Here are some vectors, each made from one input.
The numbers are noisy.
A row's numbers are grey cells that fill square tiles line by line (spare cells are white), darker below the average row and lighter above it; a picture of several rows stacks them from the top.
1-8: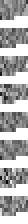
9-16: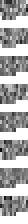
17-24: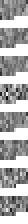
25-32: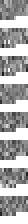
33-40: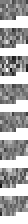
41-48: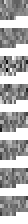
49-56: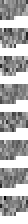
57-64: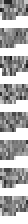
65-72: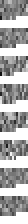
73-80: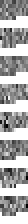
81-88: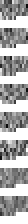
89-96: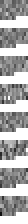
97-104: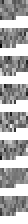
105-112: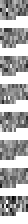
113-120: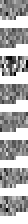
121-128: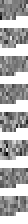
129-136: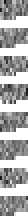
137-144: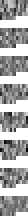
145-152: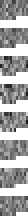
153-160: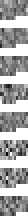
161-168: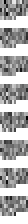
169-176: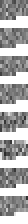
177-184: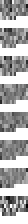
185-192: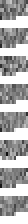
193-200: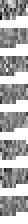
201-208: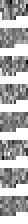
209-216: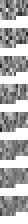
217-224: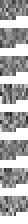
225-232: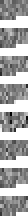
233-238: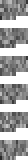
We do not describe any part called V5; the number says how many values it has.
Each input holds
either a fixed value, or a node of an 11-node tree and a value of V5, or a node of a 15-node tree.
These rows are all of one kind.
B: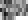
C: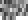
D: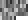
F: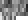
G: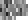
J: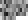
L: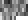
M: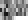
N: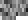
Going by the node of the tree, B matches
C, J and M.
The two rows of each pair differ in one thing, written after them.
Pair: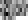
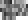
the value of V5
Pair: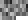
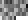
the value of V5
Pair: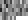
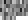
the value of V5
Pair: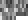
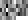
the value of V5
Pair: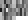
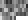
the node of the tree
